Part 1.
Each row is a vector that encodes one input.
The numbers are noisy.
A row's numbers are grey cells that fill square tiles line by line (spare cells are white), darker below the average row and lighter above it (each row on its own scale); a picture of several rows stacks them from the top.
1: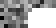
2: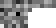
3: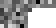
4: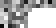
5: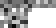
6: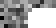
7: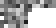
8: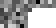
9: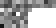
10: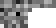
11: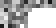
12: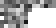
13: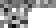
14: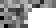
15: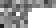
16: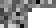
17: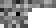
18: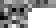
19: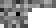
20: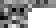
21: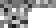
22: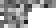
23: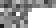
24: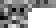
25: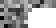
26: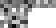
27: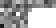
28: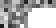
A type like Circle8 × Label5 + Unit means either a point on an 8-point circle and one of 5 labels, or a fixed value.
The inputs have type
Bool × Bool × Bool.
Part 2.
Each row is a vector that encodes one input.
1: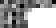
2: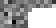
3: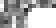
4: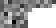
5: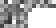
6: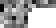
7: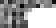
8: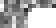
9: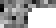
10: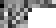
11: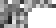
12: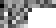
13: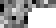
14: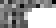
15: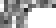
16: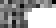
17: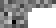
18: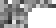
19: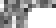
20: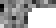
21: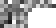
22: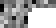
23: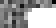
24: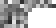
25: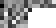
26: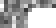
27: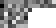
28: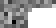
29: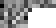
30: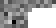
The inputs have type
Line6.
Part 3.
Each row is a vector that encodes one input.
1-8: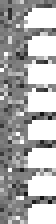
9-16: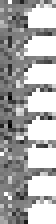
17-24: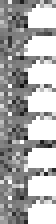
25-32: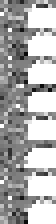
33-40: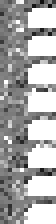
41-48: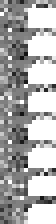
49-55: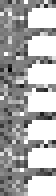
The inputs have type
Bool × Bool × Bool.
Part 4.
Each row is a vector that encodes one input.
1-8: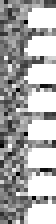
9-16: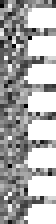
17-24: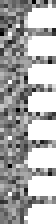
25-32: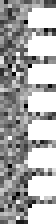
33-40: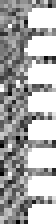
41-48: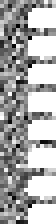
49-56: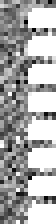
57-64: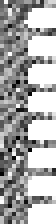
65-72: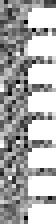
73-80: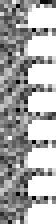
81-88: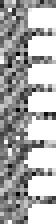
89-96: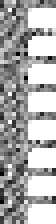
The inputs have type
Bool × Bool × Bool × Bool.
